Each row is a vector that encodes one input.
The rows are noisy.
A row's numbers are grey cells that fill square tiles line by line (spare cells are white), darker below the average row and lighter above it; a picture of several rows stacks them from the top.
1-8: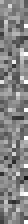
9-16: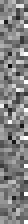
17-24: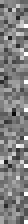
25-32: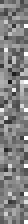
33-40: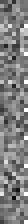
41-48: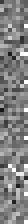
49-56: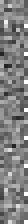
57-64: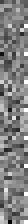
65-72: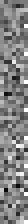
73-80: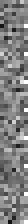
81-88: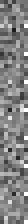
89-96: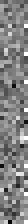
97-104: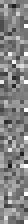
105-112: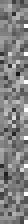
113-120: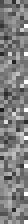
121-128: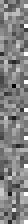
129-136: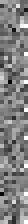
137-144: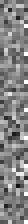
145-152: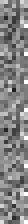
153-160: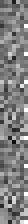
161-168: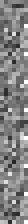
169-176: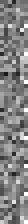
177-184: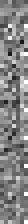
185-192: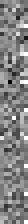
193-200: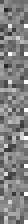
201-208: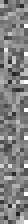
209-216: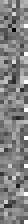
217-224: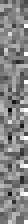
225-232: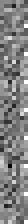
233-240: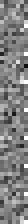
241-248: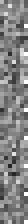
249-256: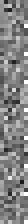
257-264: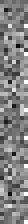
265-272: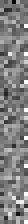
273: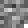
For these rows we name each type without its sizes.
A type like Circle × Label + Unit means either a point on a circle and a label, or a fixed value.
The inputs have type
(Circle + Unit) × Label + Line.
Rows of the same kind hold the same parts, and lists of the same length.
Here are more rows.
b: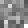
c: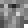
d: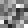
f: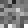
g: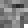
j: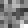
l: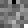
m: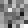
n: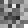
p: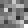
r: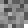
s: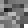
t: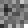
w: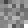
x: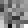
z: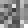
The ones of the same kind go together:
b, c, f, g, l
d, j, m, n, p, x, z
r, s, t, w

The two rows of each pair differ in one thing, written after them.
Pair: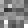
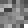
the label
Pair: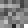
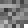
the place on the circle
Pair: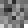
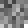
the place on the circle
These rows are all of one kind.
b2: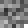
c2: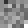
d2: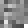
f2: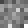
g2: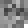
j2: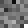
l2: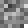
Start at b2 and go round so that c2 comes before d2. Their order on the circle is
b2, j2, g2, f2, l2, c2, d2.
